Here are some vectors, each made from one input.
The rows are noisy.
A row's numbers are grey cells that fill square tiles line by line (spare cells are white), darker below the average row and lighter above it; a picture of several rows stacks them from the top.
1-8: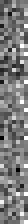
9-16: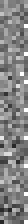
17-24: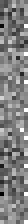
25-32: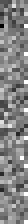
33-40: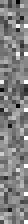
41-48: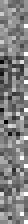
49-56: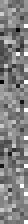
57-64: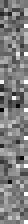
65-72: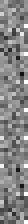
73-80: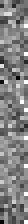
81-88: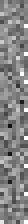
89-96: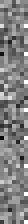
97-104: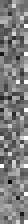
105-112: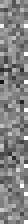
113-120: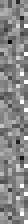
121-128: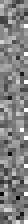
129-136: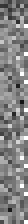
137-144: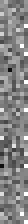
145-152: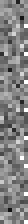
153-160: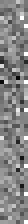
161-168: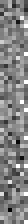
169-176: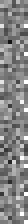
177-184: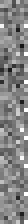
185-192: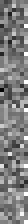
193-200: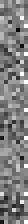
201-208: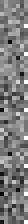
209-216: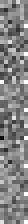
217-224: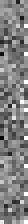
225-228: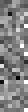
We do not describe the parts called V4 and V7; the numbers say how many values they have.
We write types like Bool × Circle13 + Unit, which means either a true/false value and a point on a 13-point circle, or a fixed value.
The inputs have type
((Bool × Bool × Bool + Unit) × V4 + V7) × Circle8.
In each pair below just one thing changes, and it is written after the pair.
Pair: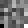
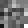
the value of V4
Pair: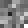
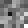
one of the three true/false values
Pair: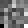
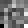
one of the three true/false values
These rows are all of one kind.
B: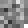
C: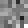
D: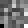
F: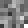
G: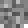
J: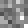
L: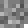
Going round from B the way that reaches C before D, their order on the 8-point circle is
B, G, L, C, D, F, J.
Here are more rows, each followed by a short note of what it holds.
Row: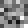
a point on an 8-point circle and a value of V7
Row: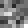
a point on an 8-point circle and a value of V7
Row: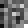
a point on an 8-point circle and a value of V7
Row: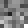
a point on an 8-point circle and a value of V4
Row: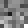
a point on an 8-point circle and a value of V4
